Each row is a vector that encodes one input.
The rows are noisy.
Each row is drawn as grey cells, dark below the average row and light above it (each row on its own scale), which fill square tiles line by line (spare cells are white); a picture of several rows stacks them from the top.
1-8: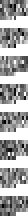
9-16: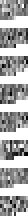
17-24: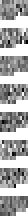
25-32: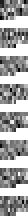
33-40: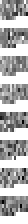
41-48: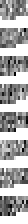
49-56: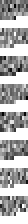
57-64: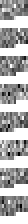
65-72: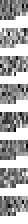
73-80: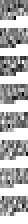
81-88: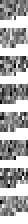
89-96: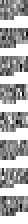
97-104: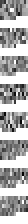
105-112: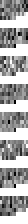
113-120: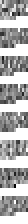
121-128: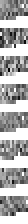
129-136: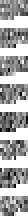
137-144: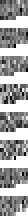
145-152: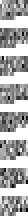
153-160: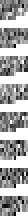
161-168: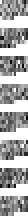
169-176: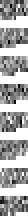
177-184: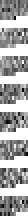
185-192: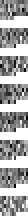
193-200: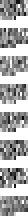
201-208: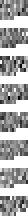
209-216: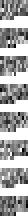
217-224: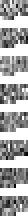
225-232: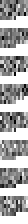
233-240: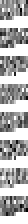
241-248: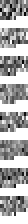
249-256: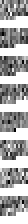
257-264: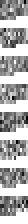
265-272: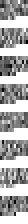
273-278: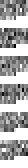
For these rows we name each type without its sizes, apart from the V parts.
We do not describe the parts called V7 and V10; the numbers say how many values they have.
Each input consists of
a value of V10, together with either a point on a circle, or a list of items, each a true/false value and a value of V7.
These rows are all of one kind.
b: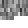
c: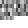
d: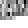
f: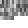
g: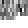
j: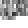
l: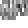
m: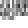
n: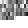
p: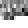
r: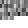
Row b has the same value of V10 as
f, g, l and m.
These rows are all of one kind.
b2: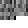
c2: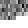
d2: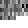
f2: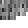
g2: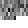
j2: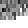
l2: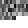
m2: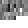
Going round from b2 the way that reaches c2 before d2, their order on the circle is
b2, l2, g2, j2, f2, c2, d2, m2.
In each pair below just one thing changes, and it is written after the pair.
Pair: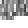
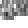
the true/false value in item 2 of the list
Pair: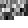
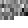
the value of V10
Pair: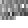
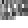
the true/false value in item 2 of the list
